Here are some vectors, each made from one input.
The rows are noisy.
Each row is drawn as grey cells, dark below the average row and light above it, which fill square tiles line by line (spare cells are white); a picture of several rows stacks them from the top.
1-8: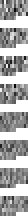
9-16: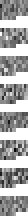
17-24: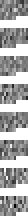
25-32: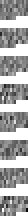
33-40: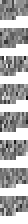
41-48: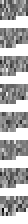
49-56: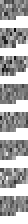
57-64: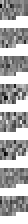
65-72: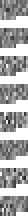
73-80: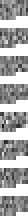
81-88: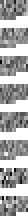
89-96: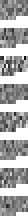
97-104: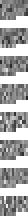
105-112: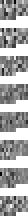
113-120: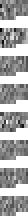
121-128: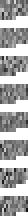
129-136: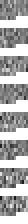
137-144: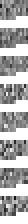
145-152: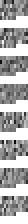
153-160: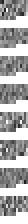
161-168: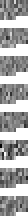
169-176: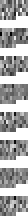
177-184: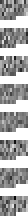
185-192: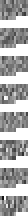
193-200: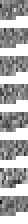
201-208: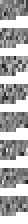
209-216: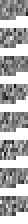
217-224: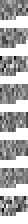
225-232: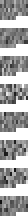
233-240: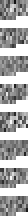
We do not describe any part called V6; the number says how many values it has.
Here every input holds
two labels (each one of 8), together with either one of 7 labels, or a true/false value and a value of V6.
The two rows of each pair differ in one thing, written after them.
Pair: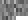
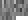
the value of V6
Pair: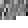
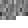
the value of V6
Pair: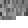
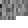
the value of V6
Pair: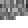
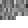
the value of V6
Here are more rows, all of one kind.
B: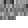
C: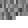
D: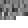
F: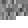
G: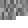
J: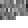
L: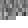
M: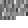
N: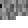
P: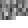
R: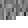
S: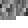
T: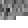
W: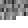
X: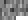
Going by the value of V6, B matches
C, F, R and X.
